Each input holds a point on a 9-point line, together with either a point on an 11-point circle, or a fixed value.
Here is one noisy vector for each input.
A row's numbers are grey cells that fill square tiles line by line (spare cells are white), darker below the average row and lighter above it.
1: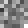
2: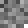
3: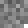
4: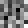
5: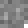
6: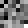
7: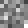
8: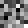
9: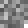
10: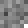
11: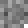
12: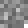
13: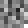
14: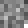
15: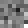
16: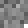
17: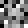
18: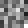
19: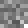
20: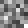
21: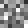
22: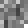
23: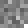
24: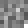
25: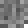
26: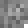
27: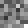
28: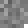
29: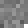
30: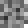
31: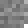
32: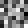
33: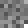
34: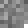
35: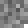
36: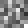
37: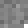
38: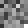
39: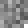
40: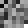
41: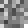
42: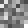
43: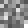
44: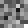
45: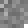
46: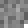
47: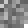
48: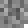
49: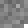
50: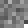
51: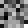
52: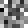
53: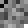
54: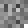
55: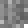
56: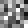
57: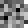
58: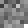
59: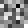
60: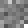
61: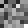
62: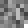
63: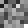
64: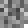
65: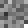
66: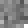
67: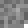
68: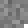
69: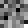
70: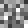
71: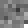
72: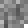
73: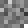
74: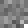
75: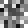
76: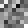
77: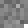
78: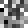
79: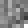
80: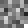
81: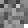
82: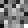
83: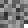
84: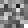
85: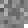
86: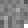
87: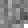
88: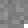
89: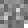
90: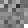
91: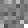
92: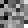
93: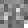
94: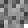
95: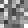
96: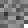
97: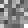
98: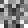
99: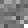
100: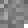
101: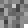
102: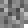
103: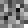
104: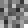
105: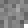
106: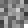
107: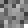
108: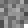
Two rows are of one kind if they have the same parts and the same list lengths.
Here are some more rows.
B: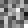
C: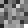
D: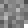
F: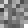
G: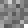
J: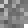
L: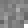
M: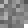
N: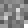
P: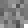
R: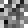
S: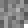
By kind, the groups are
B, C, D, F, J, L, M, N, S
G, P, R

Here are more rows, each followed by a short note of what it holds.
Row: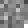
a point on a 9-point line
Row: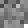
a point on a 9-point line
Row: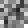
a point on an 11-point circle and a point on a 9-point line
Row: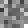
a point on a 9-point line
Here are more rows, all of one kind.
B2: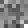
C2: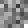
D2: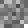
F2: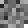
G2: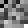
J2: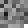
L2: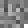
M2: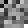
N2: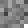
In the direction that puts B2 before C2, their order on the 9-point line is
D2, N2, B2, C2, L2, M2, G2, J2, F2.
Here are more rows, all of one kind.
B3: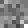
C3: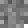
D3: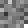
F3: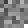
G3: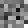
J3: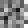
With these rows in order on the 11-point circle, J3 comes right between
C3 and F3.
